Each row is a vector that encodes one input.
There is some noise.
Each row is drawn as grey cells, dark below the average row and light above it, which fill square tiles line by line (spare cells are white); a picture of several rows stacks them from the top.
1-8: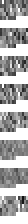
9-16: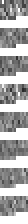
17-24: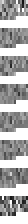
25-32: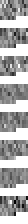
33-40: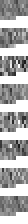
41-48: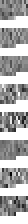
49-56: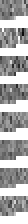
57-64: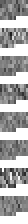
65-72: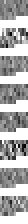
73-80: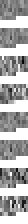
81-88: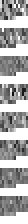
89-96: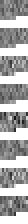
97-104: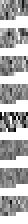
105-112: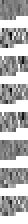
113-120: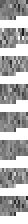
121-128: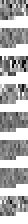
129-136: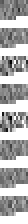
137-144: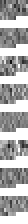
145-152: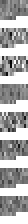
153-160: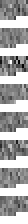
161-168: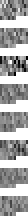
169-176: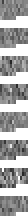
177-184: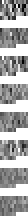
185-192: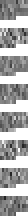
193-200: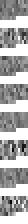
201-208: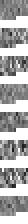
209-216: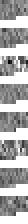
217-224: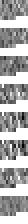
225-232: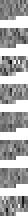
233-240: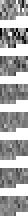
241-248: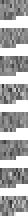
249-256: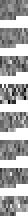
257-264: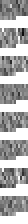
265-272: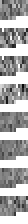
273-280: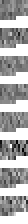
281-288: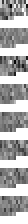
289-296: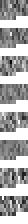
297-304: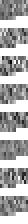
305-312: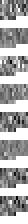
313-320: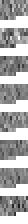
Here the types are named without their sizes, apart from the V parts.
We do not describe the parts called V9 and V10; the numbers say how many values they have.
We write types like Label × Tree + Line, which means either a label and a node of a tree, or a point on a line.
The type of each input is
(Line + V9) × V10 + Tree.
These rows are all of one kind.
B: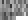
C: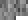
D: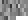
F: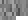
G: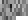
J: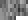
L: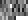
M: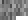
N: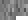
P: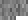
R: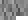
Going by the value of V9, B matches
C, N and P.
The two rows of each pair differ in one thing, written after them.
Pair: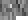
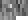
the place on the line
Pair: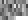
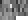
the place on the line
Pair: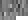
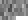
the place on the line
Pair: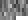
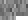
the value of V10
